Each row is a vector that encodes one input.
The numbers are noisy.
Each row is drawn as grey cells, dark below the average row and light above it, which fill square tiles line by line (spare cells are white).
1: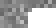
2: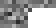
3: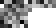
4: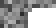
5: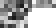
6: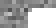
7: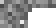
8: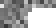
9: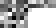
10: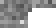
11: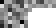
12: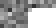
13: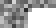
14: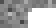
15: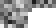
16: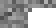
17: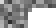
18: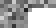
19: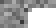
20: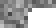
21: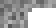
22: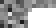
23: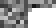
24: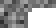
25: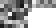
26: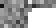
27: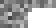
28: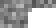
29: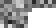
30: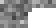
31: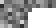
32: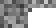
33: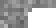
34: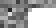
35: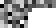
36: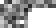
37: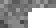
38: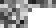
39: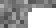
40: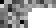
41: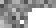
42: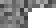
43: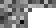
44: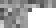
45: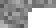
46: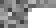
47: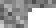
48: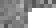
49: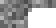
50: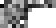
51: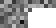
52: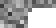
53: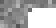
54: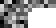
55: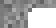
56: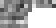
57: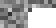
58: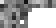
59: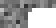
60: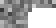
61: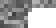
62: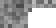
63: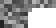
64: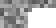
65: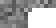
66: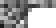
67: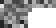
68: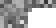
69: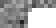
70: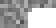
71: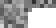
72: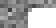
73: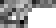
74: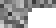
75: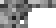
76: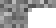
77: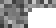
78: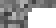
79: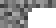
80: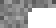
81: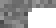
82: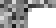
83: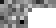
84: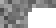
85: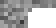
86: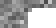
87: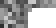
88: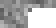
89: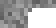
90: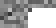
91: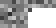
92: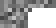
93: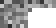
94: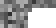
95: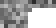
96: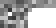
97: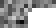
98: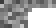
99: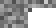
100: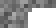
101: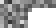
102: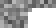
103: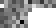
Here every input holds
a true/false value, together with either a point on a 5-point line, or a point on a 6-point line.
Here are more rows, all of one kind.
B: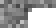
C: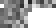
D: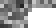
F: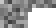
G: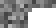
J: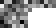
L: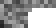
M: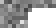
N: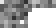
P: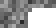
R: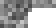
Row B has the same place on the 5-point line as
M and R.
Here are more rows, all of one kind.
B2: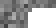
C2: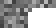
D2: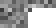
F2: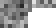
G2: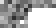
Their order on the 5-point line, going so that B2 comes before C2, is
G2, F2, B2, C2, D2.
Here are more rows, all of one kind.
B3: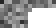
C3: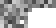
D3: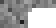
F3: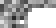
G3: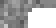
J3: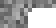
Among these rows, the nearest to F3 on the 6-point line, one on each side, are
D3 and J3.
